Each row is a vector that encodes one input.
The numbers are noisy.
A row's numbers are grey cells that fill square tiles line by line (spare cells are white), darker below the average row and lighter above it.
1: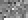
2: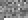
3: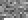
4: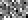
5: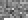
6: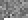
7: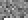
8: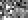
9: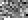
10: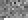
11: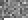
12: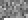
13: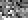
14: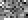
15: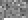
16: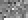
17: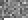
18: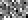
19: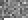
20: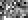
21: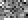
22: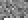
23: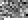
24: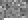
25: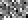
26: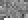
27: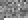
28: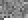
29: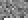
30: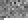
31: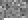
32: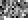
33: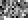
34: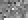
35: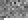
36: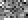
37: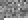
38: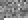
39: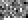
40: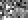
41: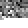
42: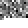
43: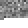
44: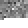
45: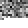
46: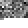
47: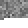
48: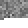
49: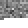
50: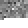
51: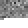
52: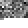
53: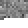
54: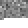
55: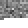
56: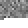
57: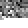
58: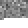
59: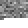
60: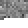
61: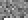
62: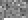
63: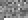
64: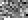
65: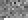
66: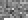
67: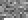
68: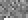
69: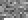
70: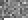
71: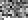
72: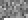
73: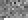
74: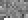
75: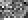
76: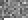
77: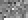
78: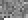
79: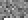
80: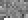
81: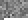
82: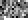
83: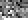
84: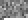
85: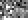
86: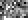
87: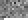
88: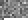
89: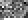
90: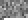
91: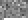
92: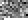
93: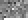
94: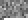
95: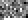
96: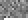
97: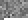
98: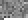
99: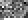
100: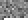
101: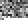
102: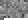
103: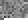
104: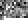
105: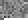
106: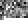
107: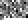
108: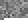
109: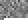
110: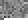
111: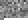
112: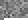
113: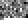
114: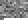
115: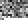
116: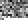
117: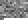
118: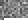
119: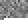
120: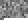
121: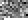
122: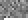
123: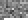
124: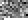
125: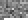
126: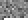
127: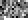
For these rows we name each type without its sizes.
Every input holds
either a point on a line, or a node of a tree.
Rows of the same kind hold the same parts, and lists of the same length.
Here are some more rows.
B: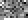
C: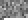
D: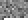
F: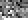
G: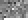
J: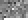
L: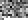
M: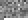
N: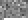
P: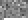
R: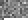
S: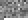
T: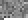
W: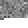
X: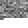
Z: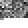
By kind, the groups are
B, F, L, Z
C, D, G, J, M, N, P, R, S, T, W, X

